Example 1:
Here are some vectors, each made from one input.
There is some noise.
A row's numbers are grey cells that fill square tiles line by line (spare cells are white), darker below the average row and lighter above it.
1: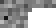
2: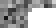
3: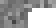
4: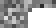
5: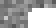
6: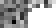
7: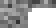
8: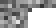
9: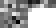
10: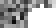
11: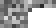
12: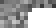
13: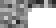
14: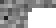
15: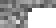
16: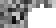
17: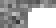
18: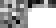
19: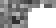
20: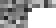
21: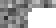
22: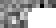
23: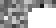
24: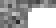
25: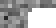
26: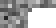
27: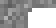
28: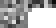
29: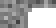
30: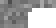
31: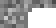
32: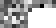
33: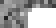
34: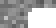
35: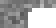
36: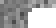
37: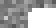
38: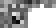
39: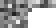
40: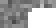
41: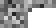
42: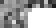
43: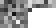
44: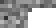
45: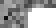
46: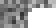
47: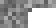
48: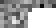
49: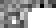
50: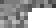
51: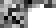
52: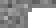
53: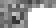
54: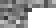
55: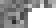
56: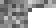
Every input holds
either a point on a 4-point line, or a point on a 7-point line.
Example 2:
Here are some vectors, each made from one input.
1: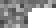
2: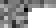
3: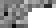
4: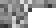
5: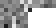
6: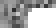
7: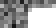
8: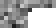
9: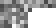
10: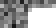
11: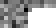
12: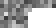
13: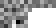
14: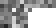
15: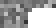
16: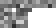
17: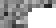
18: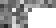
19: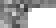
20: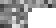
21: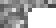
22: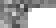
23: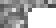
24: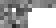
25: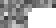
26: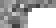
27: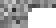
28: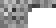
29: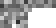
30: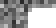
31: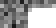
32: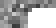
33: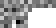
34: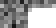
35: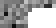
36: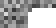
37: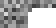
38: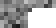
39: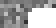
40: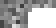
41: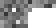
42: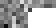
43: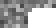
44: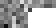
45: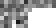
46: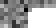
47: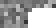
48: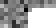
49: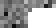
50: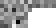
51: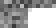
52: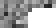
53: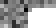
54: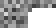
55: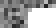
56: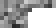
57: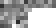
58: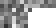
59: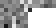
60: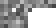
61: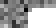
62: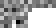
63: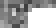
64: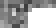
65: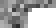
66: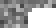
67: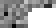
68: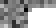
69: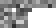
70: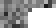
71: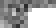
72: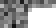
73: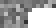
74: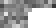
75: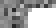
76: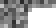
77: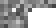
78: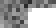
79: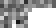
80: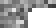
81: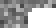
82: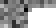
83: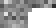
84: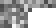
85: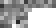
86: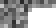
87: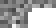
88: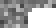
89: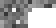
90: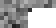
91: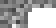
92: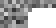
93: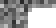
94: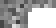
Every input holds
a point on an 8-point line, together with either a fixed value, or three true/false values.
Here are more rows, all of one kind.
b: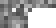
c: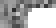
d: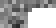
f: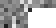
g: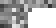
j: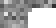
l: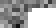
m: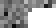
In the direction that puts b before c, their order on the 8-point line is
f, g, b, j, d, l, c, m.
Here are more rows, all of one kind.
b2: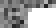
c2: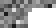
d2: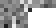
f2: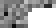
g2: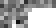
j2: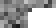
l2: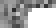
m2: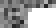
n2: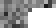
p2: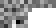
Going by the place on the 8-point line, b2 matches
c2, f2 and m2.
